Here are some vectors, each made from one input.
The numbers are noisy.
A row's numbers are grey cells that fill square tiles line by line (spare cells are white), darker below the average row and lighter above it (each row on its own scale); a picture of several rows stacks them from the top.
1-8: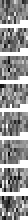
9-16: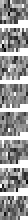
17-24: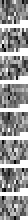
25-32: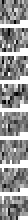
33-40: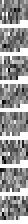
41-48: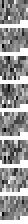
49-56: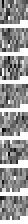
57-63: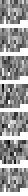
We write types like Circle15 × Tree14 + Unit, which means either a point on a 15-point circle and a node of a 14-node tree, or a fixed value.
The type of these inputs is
Line5 + Line7 × Line9.
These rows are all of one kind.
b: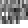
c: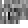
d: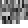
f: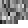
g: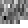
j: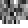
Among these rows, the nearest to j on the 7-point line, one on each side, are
d and g.
